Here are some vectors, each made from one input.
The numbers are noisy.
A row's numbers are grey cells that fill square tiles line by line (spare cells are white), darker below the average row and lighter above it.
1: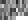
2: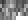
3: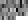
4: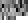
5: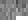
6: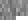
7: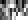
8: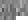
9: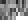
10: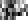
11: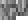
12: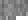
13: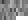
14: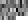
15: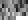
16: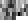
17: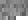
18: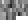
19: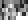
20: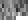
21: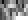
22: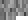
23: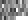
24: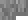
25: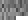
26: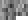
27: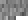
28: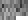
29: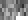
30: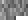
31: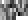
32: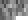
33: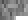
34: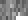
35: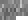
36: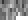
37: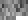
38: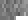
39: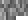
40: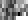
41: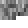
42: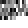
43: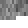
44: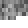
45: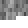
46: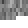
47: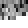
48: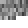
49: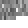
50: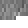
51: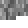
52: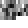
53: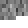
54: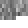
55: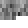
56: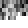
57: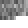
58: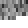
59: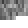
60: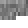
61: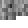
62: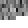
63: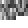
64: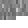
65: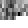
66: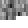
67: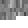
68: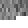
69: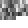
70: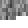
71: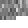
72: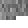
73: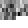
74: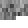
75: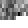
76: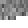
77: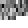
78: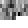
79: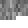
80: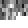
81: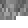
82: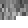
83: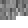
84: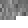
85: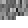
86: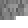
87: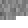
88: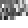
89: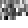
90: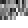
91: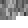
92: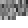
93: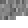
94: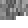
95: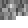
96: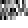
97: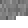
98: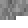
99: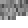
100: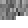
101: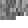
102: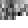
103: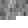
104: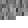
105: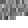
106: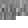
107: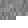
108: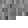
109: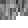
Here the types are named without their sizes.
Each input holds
a point on a line, together with a list of points on a circle.
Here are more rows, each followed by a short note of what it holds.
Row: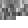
a point on a line, together with a list of one item
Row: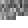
a point on a line, together with a list of two items
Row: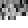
a point on a line, together with a list of one item
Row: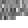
a point on a line, together with a list of one item
